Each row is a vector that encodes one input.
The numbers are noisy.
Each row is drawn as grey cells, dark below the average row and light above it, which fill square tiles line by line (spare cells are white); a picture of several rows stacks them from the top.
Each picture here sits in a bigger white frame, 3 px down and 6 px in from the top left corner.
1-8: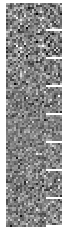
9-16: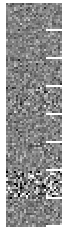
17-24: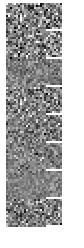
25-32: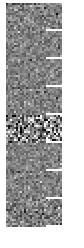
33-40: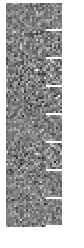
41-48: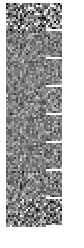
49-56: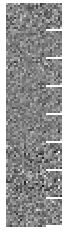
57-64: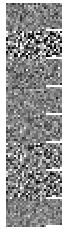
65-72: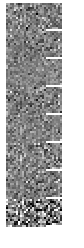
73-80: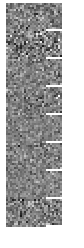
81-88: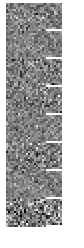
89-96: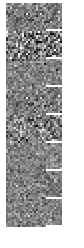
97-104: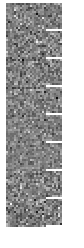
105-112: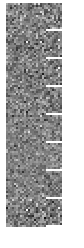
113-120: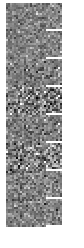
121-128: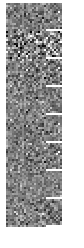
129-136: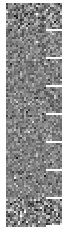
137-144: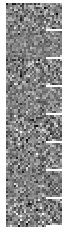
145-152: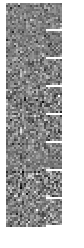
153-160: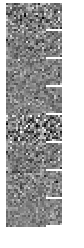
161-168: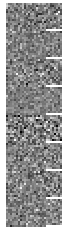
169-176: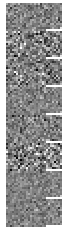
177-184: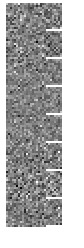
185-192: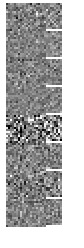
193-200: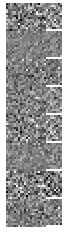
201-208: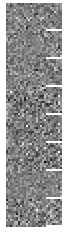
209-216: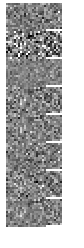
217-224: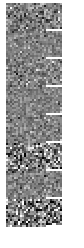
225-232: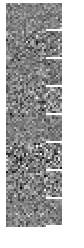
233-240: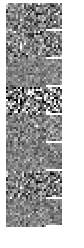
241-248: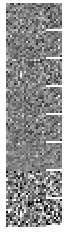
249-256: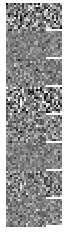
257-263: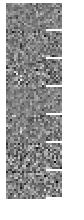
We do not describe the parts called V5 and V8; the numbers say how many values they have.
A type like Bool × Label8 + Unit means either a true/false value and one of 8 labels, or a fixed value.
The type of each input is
Circle6 + (Line6 × V5 + Line9) × V8.
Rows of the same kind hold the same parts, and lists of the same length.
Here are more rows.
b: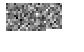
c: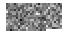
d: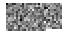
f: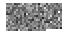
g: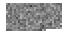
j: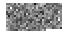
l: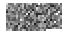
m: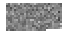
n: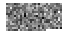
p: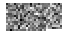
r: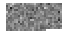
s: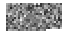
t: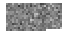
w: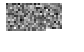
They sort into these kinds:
b, c, g, m, p, r, s, t
d, w
f, j, l, n

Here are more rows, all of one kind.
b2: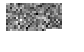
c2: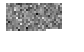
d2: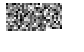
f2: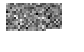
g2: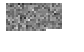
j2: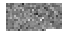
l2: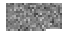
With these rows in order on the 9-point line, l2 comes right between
d2 and j2.
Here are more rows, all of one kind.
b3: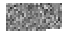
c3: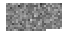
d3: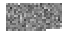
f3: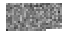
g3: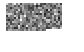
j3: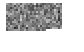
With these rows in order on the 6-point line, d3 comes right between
b3 and f3.
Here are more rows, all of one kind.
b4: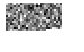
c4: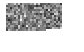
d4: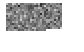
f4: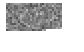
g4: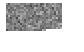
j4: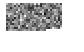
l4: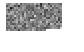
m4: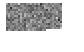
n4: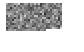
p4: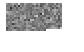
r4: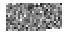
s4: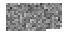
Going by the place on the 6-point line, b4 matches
j4, n4 and p4.
